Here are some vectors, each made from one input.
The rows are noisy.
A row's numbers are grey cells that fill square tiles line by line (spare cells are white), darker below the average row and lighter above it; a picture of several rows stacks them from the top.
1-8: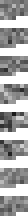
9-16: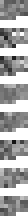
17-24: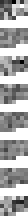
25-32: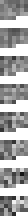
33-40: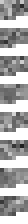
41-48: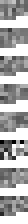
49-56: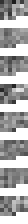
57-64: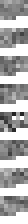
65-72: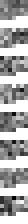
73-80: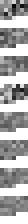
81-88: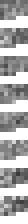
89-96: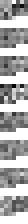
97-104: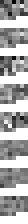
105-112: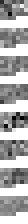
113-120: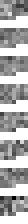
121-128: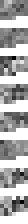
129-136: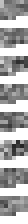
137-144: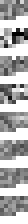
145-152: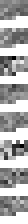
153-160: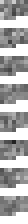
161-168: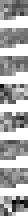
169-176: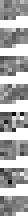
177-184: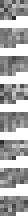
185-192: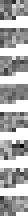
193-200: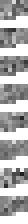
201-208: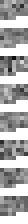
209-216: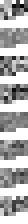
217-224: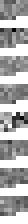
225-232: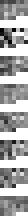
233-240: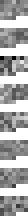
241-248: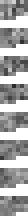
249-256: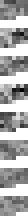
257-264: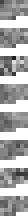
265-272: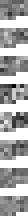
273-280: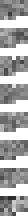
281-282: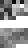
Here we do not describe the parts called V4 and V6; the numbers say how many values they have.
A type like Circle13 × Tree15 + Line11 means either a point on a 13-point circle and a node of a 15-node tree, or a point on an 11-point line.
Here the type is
(Label9 + Line5 × V4) × V6.
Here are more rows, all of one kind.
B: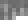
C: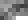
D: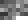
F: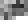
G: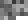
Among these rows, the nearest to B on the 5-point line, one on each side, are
C and G.
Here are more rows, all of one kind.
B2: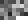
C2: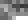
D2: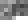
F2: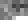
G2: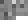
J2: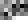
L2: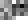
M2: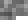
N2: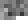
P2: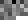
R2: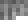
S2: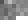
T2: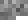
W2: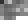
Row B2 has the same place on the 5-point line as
C2, G2, L2 and T2.
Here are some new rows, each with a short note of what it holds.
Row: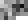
one of 9 labels and a value of V6
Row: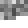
one of 9 labels and a value of V6
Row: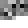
a point on a 5-point line, a value of V4 and a value of V6
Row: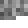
a point on a 5-point line, a value of V4 and a value of V6
